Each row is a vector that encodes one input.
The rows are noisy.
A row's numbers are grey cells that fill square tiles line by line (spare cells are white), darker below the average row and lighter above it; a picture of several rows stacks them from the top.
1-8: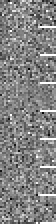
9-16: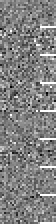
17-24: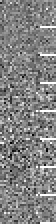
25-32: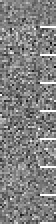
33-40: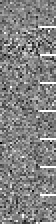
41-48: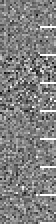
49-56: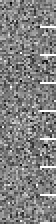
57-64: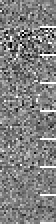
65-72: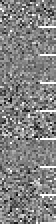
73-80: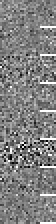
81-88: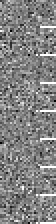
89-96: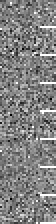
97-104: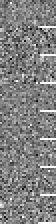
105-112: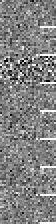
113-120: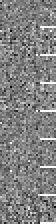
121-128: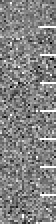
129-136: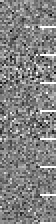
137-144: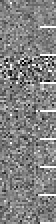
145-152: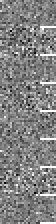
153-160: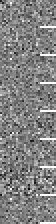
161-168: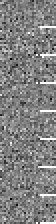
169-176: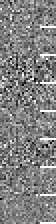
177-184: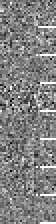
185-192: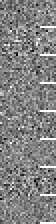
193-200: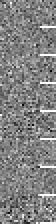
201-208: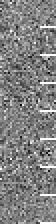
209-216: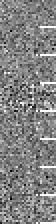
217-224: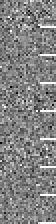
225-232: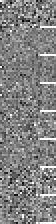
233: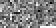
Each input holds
a list of up to three points on a 9-point circle.
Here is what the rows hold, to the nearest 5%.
All of them are lists of up to three points on a 9-point circle: a few are empty, 20% hold one, 40% two and 40% three.
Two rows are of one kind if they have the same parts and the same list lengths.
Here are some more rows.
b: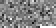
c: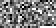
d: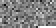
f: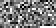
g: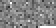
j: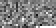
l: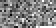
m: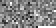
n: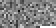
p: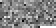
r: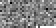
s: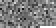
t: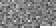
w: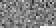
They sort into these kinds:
b, g, n, p, s, t, w
c, f
d, m
j, l, r

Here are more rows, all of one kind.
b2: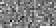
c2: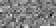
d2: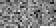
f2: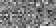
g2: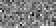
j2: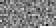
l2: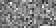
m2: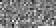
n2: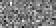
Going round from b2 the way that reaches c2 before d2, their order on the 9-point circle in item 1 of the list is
b2, c2, f2, g2, d2, j2, l2, n2, m2.
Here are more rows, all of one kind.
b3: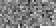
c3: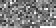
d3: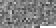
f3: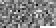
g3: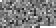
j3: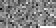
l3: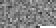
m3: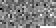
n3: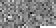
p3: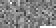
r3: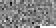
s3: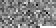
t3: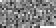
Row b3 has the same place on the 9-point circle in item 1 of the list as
f3 and t3.
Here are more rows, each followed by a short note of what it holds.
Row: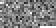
a list of three items
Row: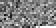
a list of one item
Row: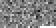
a list of three items
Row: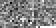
a list of one item
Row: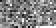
a list of one item
